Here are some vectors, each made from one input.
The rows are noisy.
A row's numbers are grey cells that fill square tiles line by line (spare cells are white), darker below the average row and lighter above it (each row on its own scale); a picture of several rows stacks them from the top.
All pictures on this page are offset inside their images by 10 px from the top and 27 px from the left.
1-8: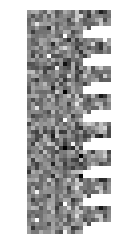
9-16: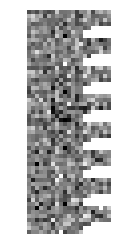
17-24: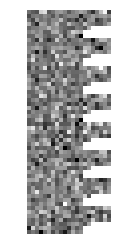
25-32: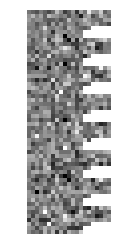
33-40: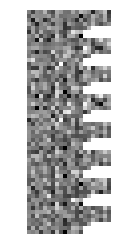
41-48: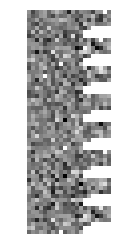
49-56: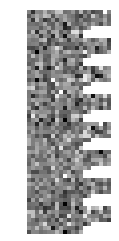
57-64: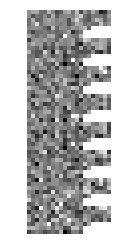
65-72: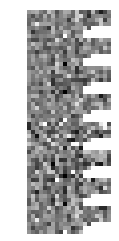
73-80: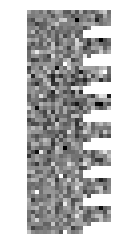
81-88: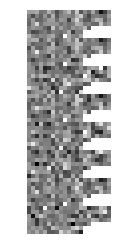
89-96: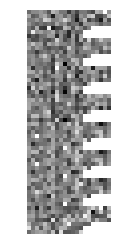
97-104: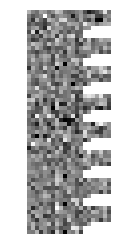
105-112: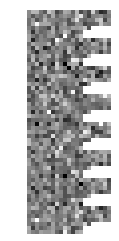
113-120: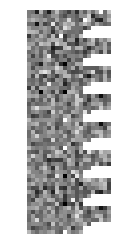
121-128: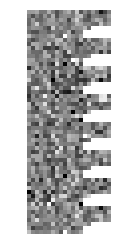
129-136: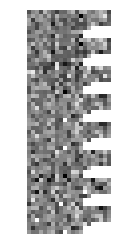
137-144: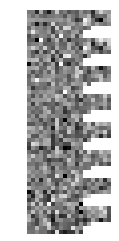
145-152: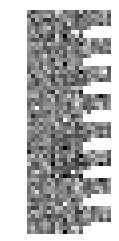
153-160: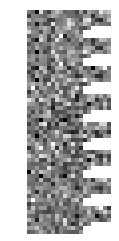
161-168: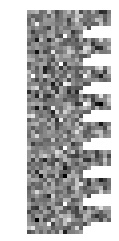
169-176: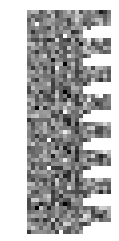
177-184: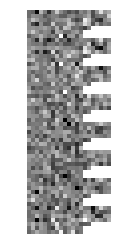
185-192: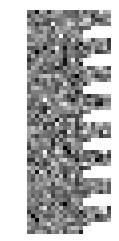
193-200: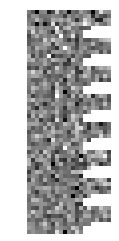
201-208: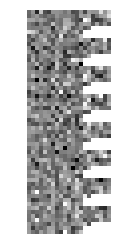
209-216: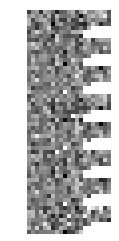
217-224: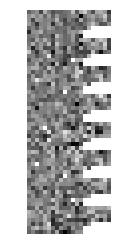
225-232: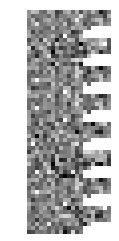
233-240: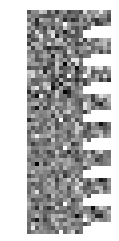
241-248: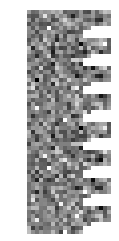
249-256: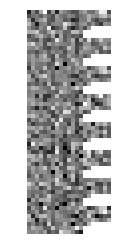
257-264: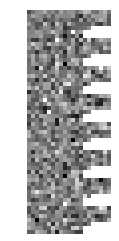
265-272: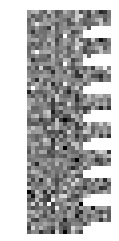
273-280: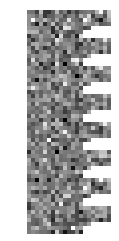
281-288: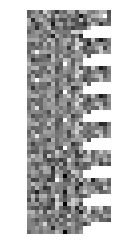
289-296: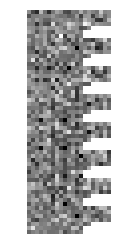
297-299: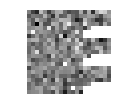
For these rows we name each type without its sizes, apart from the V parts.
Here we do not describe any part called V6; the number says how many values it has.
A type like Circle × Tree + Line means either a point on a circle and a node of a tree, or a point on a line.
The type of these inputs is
Bool × V6 + Tree × Tree × (Tree + Unit) + Unit.
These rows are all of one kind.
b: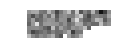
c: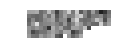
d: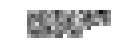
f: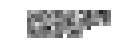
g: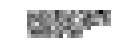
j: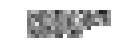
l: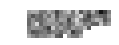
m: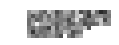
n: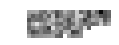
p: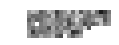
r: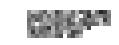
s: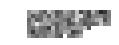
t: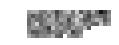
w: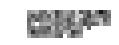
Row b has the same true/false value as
m, s and w.
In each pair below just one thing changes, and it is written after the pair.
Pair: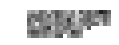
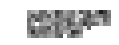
the value of V6
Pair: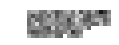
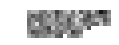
the true/false value
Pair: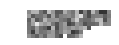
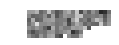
the value of V6
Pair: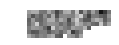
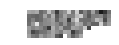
the value of V6
